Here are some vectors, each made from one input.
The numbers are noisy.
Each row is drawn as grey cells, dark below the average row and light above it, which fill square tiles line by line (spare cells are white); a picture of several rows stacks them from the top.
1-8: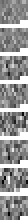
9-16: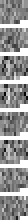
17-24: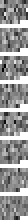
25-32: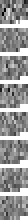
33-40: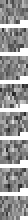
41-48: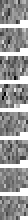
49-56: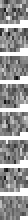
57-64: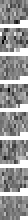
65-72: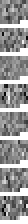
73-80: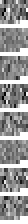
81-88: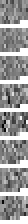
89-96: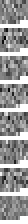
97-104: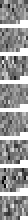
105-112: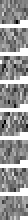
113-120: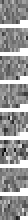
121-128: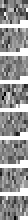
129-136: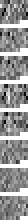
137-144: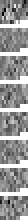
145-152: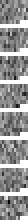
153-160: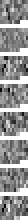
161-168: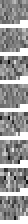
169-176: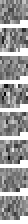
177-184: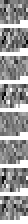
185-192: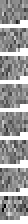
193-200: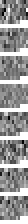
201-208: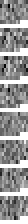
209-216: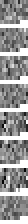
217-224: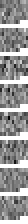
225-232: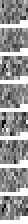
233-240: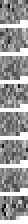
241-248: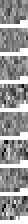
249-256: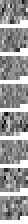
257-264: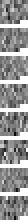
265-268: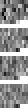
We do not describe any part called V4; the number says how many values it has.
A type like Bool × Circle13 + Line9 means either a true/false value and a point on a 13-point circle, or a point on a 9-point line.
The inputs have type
(Line8 + V4) × (List2(Line10) + Tree8).
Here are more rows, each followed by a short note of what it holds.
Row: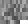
a point on an 8-point line, together with a list of two items
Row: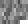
a point on an 8-point line, together with a list of one item
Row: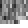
a value of V4, together with the empty list
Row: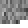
a point on an 8-point line, together with a list of one item
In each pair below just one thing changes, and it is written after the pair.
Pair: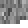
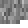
the place on the 10-point line in item 1 of the list
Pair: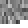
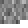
the place on the 8-point line
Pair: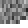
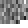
the place on the 10-point line in item 1 of the list
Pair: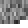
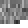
the place on the 10-point line in item 1 of the list
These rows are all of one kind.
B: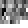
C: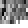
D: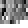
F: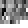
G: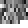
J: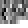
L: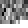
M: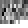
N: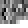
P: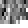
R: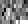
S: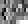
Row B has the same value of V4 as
C, D, F and P.
